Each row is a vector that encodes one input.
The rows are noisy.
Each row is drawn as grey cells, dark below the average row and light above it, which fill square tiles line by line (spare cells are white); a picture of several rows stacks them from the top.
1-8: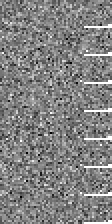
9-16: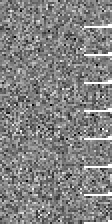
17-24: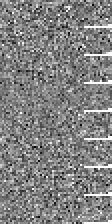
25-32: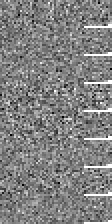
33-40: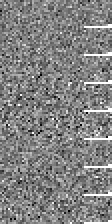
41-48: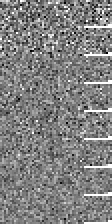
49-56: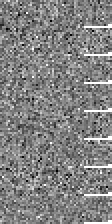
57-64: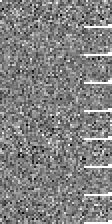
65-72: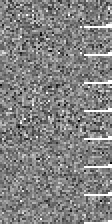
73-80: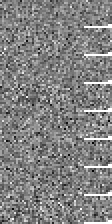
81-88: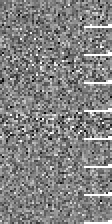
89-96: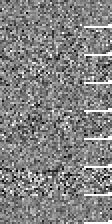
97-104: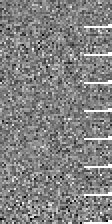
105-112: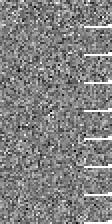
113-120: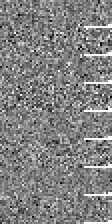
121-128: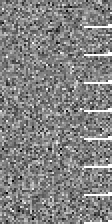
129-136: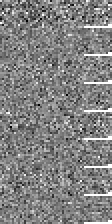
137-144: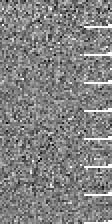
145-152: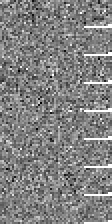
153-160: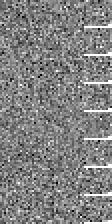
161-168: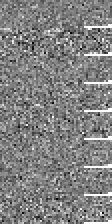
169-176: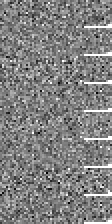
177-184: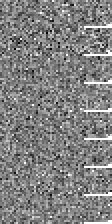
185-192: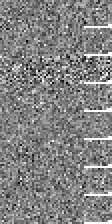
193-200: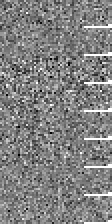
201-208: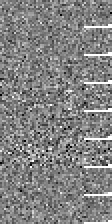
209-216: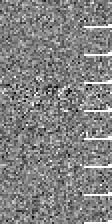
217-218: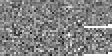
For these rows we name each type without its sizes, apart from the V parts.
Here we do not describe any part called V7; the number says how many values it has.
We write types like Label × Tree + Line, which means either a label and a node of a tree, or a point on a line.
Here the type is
(Bool × Circle + Line) × Line × V7.
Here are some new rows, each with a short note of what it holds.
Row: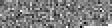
a point on a circle, a point on a line, a true/false value and a value of V7
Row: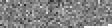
a point on each of two lines and a value of V7
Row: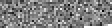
a point on each of two lines and a value of V7
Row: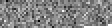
a point on a circle, a point on a line, a true/false value and a value of V7
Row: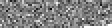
a point on each of two lines and a value of V7
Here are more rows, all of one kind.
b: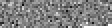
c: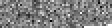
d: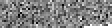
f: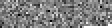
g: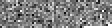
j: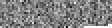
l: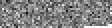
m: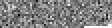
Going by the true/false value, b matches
j and l.
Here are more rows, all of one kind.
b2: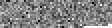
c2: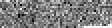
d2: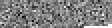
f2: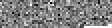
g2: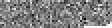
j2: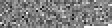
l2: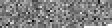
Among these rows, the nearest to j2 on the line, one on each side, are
d2 and g2.
